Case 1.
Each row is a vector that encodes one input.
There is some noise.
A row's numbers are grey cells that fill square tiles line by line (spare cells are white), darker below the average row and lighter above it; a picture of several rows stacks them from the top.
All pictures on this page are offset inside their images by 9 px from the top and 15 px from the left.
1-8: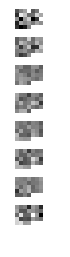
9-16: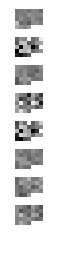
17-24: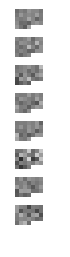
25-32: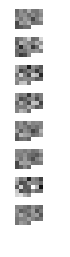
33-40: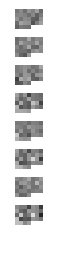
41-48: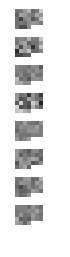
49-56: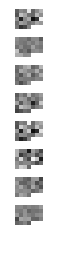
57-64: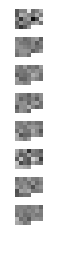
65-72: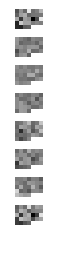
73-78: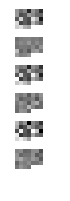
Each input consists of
a point on each of two 4-point lines and a true/false value.
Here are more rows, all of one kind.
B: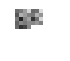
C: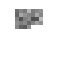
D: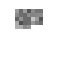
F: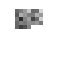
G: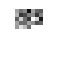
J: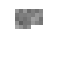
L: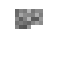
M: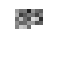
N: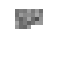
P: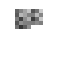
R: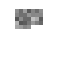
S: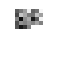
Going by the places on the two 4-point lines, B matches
F, G, R and S.
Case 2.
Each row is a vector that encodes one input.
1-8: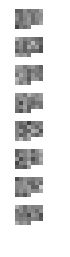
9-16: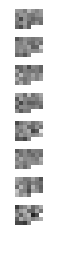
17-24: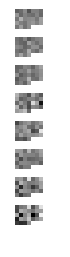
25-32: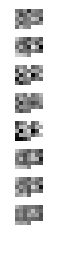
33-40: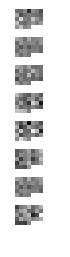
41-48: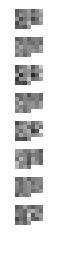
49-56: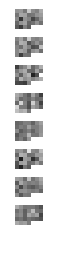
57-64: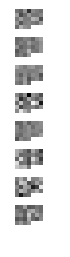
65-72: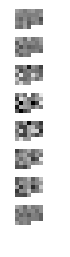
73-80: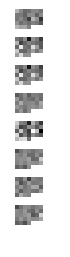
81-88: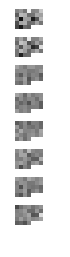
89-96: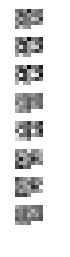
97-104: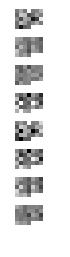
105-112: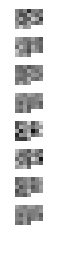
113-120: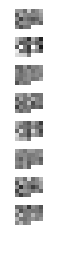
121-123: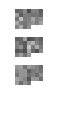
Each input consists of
a point on a 4-point line and a true/false value.
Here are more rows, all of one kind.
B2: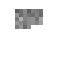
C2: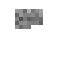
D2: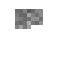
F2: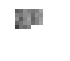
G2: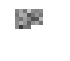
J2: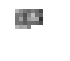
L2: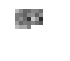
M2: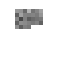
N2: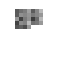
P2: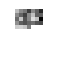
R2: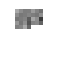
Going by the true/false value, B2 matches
D2, F2 and N2.
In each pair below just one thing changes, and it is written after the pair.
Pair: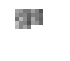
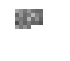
the place on the 4-point line
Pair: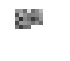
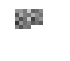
the place on the 4-point line
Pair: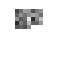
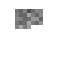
the place on the 4-point line
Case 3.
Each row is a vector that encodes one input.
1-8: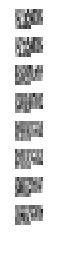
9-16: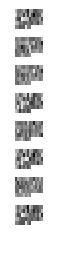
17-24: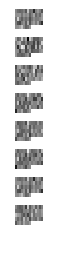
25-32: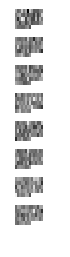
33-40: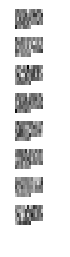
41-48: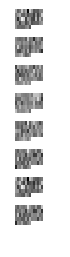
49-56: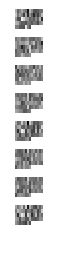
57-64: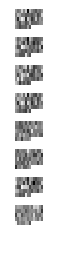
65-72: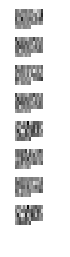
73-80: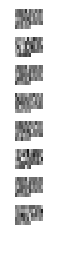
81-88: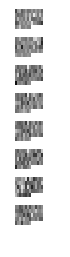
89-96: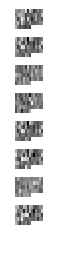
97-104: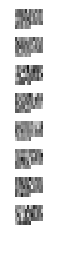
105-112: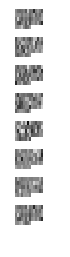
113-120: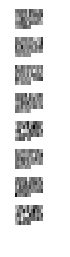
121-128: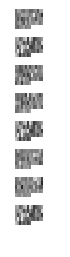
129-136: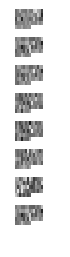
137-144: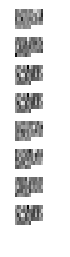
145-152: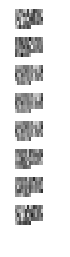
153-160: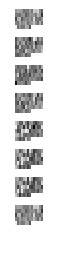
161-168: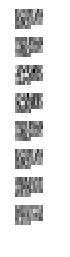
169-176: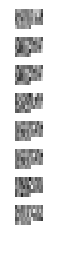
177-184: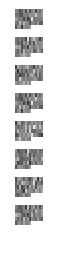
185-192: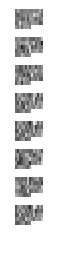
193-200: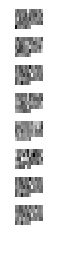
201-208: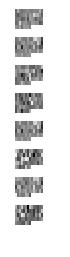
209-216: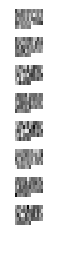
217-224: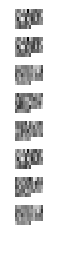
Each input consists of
either a point on a 10-point circle, or a node of a 20-node tree.
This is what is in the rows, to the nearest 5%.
About 25% of them hold a point on a 10-point circle. The rest hold a node of a 20-node tree.
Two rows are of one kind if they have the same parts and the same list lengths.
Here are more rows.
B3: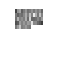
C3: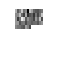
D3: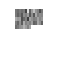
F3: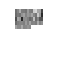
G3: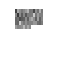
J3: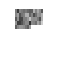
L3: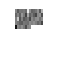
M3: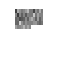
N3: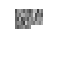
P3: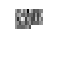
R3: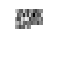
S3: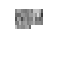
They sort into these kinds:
B3, D3, F3, G3, J3, L3, M3, N3, S3
C3, P3, R3

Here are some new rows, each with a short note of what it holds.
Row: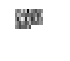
a point on a 10-point circle
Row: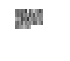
a node of a 20-node tree
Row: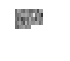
a node of a 20-node tree
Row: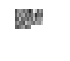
a node of a 20-node tree
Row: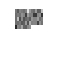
a node of a 20-node tree
